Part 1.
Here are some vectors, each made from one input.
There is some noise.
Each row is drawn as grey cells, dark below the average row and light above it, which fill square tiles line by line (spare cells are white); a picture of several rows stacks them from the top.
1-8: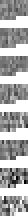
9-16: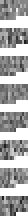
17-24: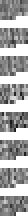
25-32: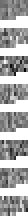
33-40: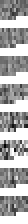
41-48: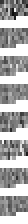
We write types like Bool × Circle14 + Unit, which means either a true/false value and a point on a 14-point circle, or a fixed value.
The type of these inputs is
Line5.
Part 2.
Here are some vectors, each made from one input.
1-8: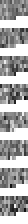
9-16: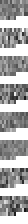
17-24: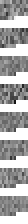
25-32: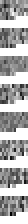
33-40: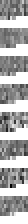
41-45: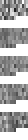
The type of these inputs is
Line5.
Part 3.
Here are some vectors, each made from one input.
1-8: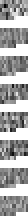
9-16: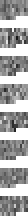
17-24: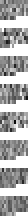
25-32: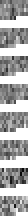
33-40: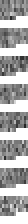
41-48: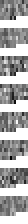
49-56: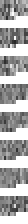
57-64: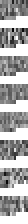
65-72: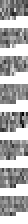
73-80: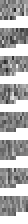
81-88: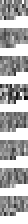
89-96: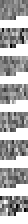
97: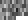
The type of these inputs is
Line5 × Line6.
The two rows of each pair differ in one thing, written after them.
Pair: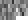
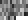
the place on the 5-point line
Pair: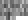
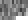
the place on the 6-point line
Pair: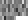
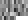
the place on the 6-point line
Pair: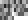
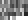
the place on the 6-point line
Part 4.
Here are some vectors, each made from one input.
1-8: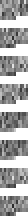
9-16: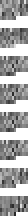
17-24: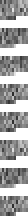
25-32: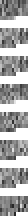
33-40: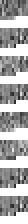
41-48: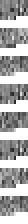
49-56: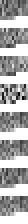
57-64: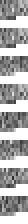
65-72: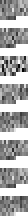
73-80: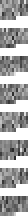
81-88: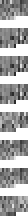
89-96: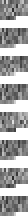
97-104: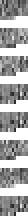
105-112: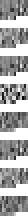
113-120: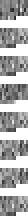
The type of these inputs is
Circle6 + Unit.
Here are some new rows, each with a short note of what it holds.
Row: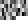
a fixed value
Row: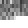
a point on a 6-point circle
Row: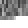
a point on a 6-point circle
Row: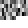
a fixed value
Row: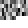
a fixed value
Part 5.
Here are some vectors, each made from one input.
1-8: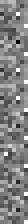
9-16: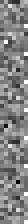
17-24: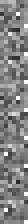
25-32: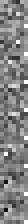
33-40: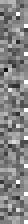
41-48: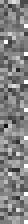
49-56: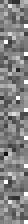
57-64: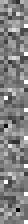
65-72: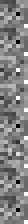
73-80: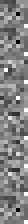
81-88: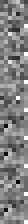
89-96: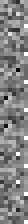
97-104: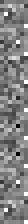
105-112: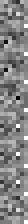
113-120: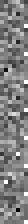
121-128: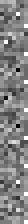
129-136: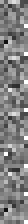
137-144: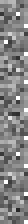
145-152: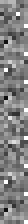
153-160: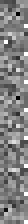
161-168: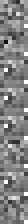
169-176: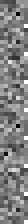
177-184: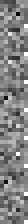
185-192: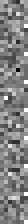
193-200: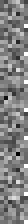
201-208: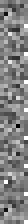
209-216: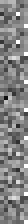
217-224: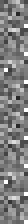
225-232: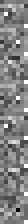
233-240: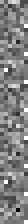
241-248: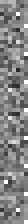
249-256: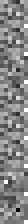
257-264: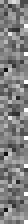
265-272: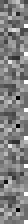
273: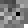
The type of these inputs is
Bool × Bool × Bool.
